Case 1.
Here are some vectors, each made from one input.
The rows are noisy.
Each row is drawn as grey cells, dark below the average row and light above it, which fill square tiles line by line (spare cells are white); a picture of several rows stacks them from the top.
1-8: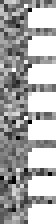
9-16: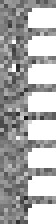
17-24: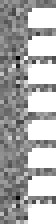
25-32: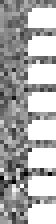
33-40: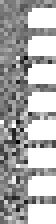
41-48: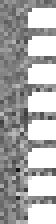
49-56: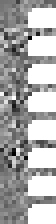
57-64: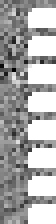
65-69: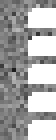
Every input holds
a point on an 8-point line.
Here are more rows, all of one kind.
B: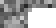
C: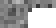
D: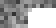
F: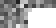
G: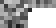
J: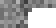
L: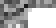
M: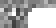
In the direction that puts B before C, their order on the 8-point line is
M, J, B, L, C, F, D, G.
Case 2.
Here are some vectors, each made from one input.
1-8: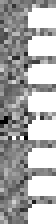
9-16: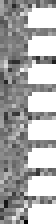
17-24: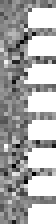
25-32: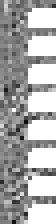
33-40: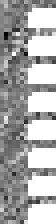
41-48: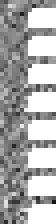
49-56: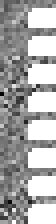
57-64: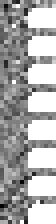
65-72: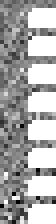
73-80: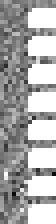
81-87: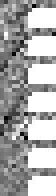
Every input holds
either a point on a 9-point circle, or a fixed value.
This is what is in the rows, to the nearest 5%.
About 95% of them hold a point on a 9-point circle. The rest hold a fixed value.
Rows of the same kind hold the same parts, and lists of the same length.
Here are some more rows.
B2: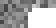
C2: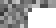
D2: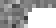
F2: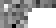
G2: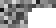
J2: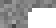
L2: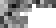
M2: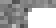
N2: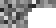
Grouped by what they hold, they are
B2, C2, D2, F2, J2, L2, M2
G2, N2

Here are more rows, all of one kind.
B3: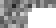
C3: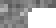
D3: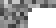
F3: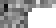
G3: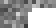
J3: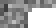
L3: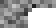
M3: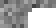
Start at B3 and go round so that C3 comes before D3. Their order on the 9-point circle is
B3, F3, J3, M3, C3, L3, G3, D3.
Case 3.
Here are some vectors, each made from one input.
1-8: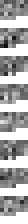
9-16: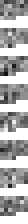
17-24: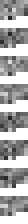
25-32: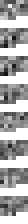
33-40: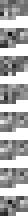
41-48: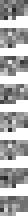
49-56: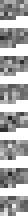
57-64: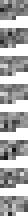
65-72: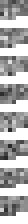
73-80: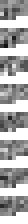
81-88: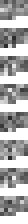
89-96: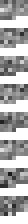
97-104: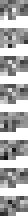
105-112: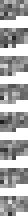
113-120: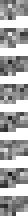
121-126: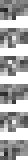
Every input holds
four true/false values.
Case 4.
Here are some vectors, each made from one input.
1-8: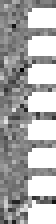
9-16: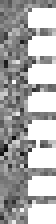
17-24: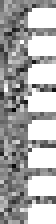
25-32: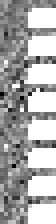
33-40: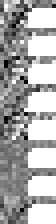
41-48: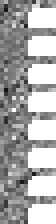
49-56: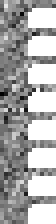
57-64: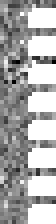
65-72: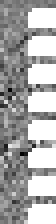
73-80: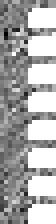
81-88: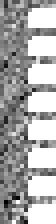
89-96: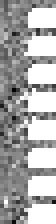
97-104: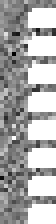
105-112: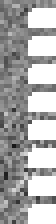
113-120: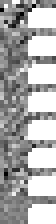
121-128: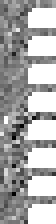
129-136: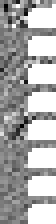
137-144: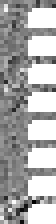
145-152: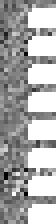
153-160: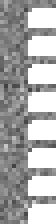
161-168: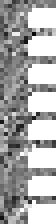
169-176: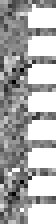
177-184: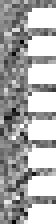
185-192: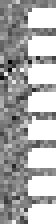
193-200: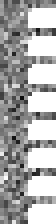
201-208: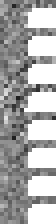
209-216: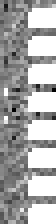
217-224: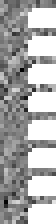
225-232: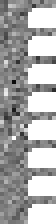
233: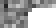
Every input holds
either a point on a 9-point circle, or a fixed value.
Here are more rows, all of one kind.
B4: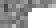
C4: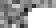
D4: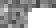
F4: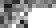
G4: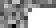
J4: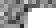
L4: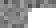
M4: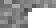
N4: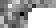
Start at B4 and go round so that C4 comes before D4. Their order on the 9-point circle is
B4, J4, C4, M4, D4, F4, G4, L4, N4.
